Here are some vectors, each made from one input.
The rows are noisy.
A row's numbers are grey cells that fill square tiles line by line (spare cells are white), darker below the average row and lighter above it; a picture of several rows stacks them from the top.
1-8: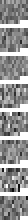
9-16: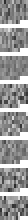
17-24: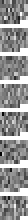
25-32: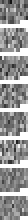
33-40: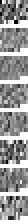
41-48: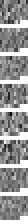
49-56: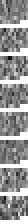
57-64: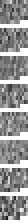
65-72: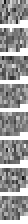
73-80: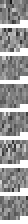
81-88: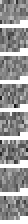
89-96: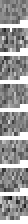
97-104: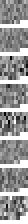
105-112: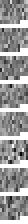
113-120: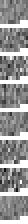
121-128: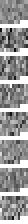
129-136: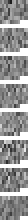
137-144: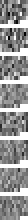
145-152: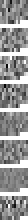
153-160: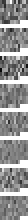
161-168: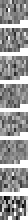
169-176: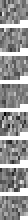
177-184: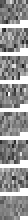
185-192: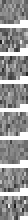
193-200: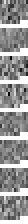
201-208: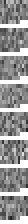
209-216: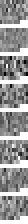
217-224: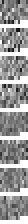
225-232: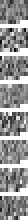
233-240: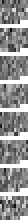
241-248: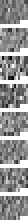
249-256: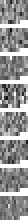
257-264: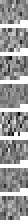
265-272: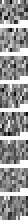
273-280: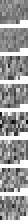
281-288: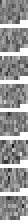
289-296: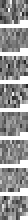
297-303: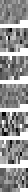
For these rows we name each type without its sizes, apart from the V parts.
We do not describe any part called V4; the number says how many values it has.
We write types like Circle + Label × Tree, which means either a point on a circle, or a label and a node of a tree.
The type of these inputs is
List(Line) + Tree + V4 × V4.
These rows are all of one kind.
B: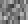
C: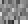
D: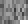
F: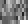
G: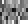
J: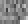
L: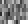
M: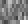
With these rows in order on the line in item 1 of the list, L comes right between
F and J.
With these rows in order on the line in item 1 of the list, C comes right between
B and G.
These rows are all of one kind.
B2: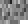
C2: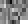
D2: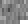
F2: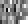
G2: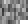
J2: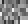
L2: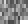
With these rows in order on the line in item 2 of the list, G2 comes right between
C2 and L2.
